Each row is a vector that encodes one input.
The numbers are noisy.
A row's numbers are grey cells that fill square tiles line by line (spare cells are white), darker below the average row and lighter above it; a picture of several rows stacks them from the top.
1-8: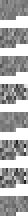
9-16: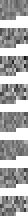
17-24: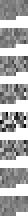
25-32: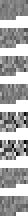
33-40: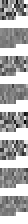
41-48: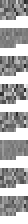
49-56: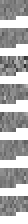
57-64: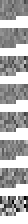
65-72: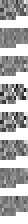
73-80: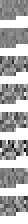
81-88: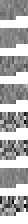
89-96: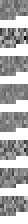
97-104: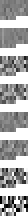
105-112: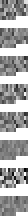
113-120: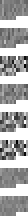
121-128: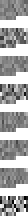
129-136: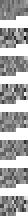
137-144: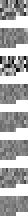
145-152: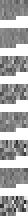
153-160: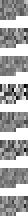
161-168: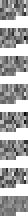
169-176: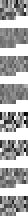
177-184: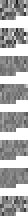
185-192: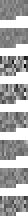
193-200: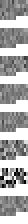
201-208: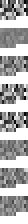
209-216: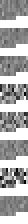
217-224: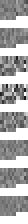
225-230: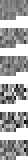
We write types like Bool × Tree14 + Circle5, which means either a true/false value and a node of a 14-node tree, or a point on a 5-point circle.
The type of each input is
Line20 + Tree13.
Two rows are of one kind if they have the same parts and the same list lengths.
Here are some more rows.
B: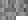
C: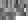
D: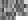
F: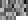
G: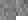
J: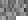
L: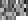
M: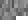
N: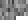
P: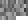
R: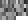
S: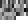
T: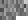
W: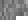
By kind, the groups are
B, C, F, G, J, L, P, R
D, M, N, S, T, W

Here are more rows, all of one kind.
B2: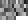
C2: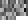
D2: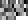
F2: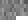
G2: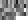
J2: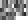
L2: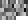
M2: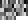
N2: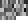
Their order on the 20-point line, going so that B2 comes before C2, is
D2, B2, L2, N2, M2, F2, G2, J2, C2.
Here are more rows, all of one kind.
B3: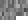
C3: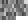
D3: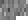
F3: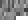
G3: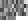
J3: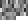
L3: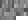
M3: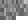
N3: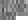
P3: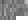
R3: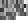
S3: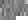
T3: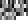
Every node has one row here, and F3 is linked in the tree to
C3 and L3.
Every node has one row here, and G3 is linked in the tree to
T3.
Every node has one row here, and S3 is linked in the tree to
D3 and J3.
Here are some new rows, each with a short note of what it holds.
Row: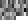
a node of a 13-node tree
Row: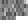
a node of a 13-node tree
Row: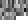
a node of a 13-node tree
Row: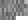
a node of a 13-node tree
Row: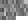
a node of a 13-node tree
